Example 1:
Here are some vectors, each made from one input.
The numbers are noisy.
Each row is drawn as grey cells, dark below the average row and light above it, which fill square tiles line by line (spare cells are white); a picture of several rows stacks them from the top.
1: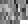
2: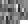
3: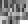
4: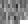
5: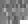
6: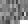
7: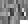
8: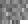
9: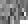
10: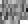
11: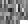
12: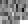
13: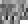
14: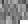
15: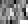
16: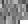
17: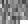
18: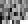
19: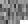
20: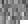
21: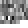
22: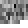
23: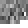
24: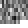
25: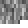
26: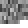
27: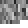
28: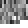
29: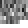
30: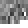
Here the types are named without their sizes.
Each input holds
a node of a tree.
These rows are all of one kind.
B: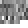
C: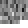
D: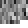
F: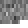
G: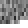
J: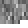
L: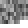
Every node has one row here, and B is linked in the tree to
J.
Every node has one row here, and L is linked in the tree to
G.
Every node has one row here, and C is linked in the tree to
D and F.
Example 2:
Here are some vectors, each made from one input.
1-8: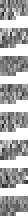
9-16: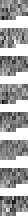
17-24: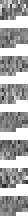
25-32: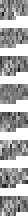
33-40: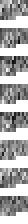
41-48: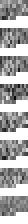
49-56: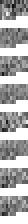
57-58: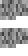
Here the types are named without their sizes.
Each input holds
a node of a tree.
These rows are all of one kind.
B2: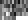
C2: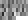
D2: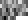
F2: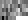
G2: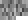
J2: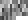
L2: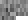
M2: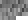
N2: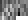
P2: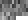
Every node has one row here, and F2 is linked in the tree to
D2, J2 and L2.
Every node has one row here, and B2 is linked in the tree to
P2.
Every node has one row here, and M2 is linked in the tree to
G2, L2 and P2.
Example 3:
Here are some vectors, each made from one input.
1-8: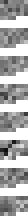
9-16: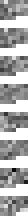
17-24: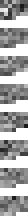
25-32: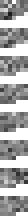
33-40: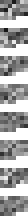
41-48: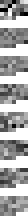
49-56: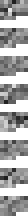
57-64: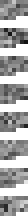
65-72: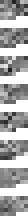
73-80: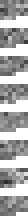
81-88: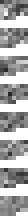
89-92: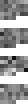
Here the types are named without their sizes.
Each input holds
a point on each of two lines.
